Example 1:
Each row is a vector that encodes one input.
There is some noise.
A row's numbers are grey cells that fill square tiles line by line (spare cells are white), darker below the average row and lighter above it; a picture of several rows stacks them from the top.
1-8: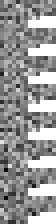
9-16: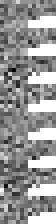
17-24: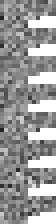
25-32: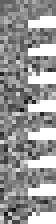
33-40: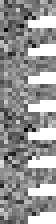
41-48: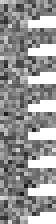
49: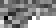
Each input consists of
a node of a 9-node tree.
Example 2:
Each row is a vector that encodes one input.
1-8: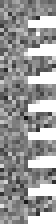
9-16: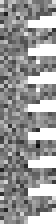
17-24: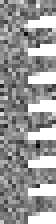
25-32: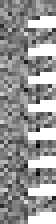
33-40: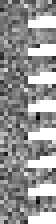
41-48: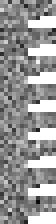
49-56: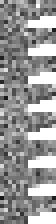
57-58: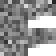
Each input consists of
three true/false values.
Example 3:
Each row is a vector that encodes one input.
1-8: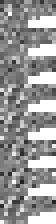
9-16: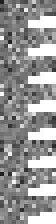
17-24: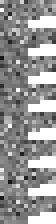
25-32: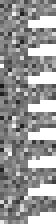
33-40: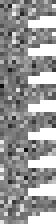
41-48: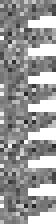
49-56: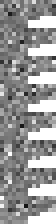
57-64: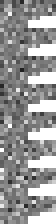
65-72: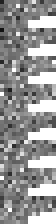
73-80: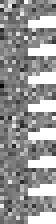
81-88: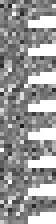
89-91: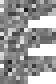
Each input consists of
three true/false values.
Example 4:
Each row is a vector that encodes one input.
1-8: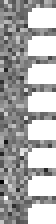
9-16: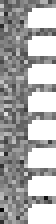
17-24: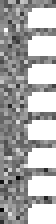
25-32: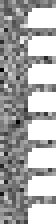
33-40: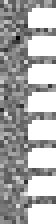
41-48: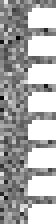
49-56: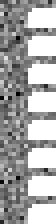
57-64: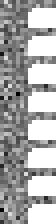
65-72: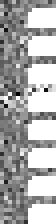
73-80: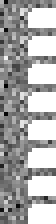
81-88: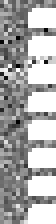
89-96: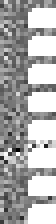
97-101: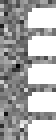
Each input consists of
either a point on an 11-point circle, or a fixed value.
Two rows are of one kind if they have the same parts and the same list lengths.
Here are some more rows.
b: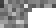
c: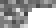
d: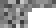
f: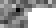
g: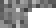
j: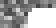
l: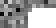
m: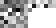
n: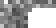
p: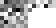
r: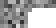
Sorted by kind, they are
b, c, d, f, g, j, l, n, r
m, p

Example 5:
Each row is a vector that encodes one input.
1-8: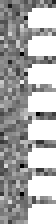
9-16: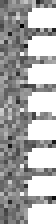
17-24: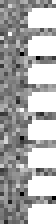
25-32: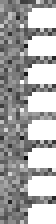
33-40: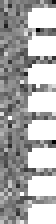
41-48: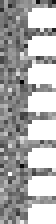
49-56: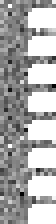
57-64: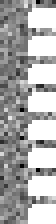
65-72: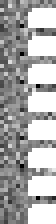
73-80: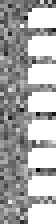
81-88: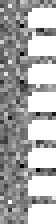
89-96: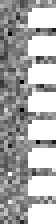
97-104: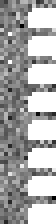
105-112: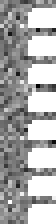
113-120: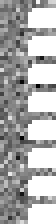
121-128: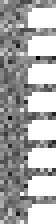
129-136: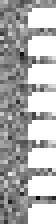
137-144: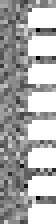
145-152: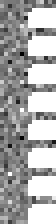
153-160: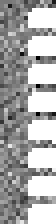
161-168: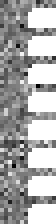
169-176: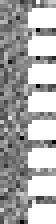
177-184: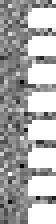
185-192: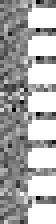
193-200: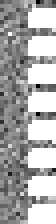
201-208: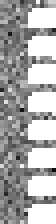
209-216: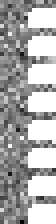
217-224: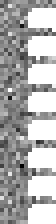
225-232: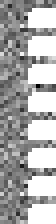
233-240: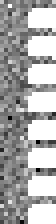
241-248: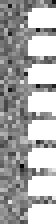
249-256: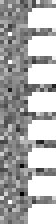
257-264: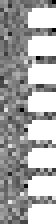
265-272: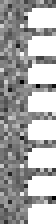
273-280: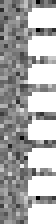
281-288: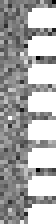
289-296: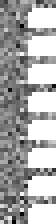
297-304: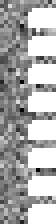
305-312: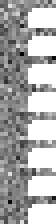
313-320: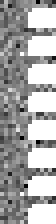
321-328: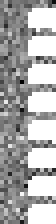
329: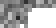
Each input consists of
either a point on an 18-point circle, or a fixed value.
